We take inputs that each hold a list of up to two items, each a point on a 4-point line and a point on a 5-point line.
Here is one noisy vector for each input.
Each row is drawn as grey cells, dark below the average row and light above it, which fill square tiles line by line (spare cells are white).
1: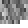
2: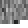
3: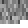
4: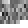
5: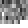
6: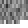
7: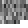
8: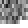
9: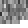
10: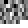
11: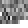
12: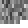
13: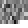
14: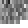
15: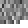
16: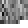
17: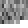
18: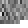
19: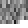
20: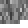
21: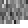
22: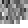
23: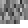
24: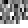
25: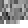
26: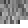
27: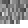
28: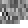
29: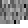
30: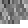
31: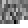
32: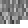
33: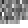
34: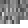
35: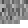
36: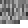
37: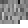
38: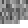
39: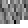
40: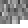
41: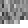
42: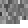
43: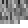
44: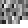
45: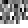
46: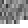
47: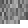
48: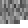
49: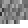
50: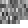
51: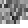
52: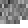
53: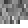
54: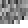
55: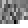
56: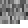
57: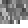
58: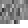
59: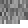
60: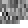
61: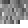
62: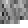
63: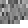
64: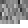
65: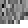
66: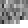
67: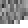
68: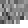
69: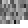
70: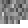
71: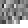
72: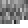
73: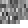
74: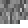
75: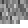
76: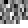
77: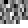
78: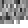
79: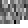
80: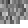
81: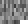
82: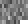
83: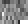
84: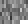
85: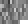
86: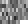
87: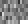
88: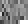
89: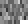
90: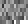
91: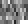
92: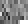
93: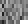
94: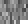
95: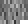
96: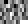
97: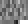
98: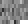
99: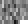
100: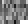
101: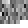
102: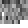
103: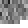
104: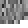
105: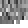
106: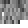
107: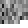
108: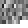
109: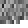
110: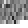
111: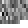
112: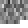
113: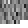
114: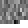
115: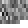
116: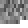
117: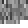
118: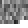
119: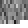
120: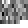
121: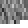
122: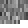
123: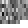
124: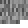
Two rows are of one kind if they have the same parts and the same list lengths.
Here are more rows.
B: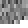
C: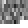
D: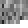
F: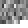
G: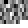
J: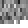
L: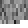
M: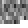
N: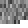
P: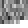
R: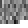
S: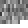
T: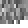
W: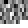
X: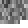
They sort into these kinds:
B, D, F, J, P, T
C, L, M, N, R, S, X
G, W

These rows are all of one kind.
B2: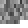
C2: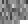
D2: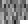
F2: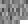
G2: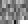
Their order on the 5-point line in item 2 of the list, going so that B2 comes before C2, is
F2, G2, D2, B2, C2.
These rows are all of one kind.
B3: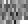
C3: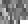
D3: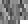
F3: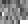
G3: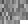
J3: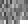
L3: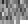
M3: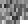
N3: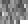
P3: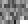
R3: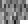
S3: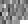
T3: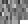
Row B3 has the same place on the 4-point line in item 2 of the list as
D3, P3 and S3.
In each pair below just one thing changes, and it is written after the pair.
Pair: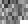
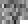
the place on the 4-point line in item 1 of the list
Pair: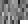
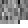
the place on the 5-point line in item 1 of the list
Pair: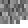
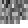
the place on the 5-point line in item 2 of the list
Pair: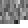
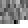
the place on the 4-point line in item 2 of the list
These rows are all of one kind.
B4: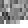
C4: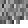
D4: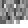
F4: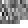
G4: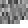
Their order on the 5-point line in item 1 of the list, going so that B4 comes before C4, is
B4, D4, C4, F4, G4.
